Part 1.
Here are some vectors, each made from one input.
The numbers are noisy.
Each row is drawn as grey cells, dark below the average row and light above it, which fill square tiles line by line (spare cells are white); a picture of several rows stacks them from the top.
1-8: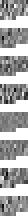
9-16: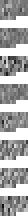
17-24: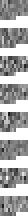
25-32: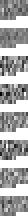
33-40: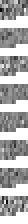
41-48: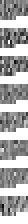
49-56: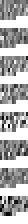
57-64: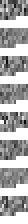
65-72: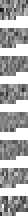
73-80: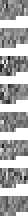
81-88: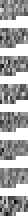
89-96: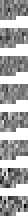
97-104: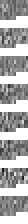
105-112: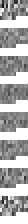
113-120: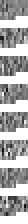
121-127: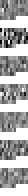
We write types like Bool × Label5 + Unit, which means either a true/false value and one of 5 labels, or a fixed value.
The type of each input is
(Bool × Bool × Bool + Unit) × Line6 × Tree13.
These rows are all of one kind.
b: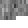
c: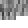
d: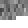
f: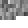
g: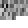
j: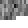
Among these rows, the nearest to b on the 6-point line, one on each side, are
c and d.
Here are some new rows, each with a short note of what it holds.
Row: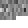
a point on a 6-point line and a node of a 13-node tree
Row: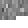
a point on a 6-point line and a node of a 13-node tree
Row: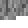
a point on a 6-point line and a node of a 13-node tree
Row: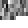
a point on a 6-point line, a node of a 13-node tree and three true/false values
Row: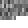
a point on a 6-point line and a node of a 13-node tree
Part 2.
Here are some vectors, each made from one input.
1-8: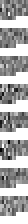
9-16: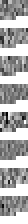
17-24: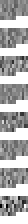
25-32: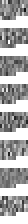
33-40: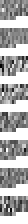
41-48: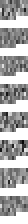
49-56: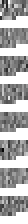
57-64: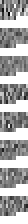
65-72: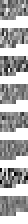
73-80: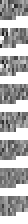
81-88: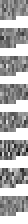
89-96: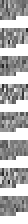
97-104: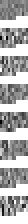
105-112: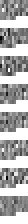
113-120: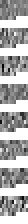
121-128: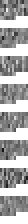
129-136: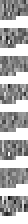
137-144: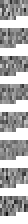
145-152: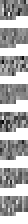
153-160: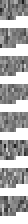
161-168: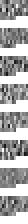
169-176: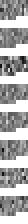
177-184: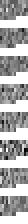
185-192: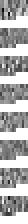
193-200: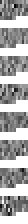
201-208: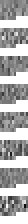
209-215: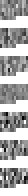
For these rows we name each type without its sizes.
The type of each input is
Bool × Bool × Bool + List(Circle).
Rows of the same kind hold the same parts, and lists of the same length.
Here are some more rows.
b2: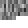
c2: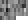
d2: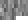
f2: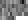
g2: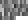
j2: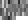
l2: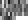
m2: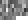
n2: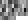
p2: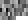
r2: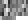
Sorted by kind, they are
b2
c2
d2, g2, m2, n2
f2, j2, l2, p2, r2

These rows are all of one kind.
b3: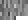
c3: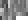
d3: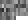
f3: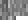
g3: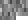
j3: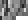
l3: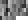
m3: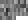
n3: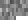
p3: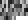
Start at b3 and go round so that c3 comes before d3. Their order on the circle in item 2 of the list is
b3, g3, l3, m3, n3, p3, c3, f3, d3, j3.
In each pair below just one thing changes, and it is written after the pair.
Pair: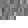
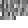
the place on the circle in item 2 of the list
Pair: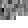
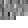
the place on the circle in item 1 of the list
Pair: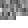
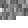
the place on the circle in item 1 of the list
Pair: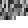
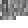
the place on the circle in item 1 of the list
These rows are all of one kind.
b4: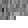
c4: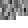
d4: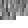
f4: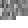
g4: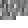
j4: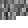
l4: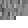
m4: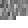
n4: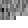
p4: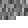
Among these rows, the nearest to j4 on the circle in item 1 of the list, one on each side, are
l4 and m4.
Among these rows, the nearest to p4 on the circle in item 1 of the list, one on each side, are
b4 and l4.
